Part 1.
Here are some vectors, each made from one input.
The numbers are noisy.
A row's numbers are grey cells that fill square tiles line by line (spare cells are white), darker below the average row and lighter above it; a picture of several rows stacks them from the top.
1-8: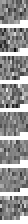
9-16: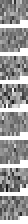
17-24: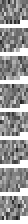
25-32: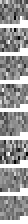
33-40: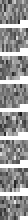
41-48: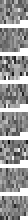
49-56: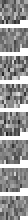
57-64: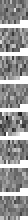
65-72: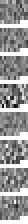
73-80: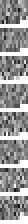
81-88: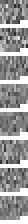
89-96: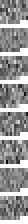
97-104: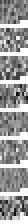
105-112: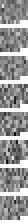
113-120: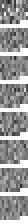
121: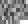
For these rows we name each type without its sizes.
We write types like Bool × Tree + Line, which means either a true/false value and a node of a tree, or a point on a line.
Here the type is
(Label + Line) × Line.
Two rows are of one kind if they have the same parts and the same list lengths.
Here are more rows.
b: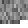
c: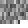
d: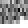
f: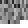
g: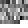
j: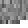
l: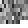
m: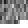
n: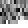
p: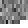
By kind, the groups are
b, c, g, j, p
d, f, l, m, n

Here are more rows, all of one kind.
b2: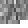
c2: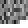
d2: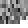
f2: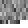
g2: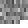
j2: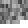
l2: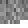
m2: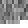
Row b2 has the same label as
f2 and l2.
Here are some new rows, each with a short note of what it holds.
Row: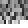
a point on each of two lines
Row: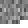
a label and a point on a line
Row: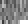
a point on each of two lines
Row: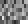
a label and a point on a line
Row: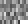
a label and a point on a line
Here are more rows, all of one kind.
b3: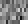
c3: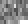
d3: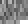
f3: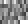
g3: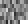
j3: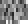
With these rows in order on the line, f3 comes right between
b3 and g3.
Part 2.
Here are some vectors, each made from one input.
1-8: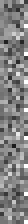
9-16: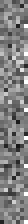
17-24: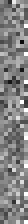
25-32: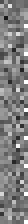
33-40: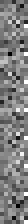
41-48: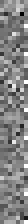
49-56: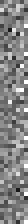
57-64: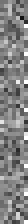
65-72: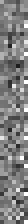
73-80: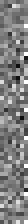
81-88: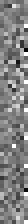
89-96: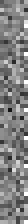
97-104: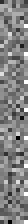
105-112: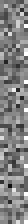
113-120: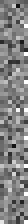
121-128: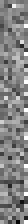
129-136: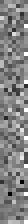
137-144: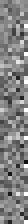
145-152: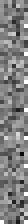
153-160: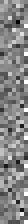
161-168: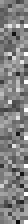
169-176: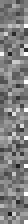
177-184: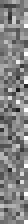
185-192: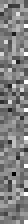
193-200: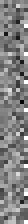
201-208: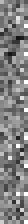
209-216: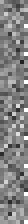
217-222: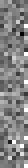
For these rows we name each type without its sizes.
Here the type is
Label × Label × Tree.
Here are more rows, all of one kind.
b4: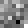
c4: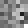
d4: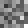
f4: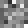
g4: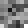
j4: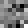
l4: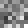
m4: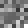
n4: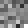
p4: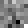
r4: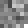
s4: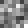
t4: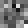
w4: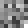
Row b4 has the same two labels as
g4, j4 and p4.
